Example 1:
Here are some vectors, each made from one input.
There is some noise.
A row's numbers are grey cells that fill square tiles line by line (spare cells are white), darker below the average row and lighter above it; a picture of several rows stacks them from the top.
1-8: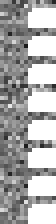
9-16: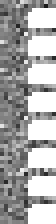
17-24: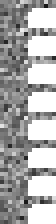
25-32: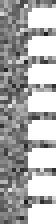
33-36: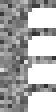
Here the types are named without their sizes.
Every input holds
either a point on a line, or three true/false values.
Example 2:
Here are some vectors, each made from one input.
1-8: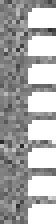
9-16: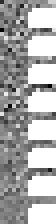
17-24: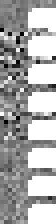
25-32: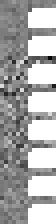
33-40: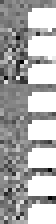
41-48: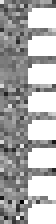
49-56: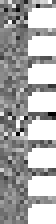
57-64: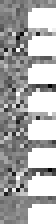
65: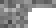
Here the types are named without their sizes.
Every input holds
a list of points on a line.
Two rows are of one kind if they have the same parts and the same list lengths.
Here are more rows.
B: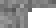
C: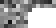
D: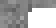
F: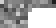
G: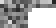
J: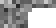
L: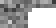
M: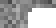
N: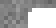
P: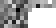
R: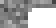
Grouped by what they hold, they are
B, D, F, L, M, N, R
C, G, P
J

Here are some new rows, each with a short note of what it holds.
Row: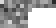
a list of two items
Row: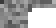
a list of two items
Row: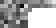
the empty list
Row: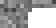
a list of two items
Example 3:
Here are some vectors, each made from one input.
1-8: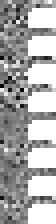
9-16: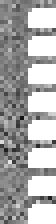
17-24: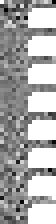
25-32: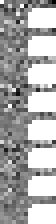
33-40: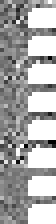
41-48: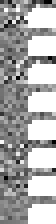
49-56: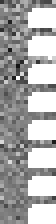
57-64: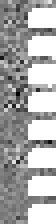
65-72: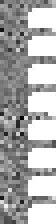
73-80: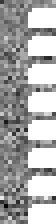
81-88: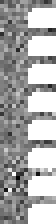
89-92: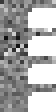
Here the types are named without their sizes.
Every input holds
a point on a line, together with either a fixed value, or a node of a tree.
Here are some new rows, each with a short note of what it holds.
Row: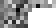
a point on a line and a node of a tree
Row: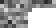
a point on a line
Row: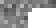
a point on a line
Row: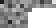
a point on a line
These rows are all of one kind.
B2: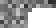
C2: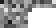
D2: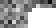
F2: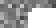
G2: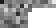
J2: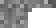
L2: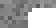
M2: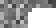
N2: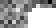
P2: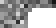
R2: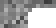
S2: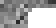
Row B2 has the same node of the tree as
C2, M2 and P2.
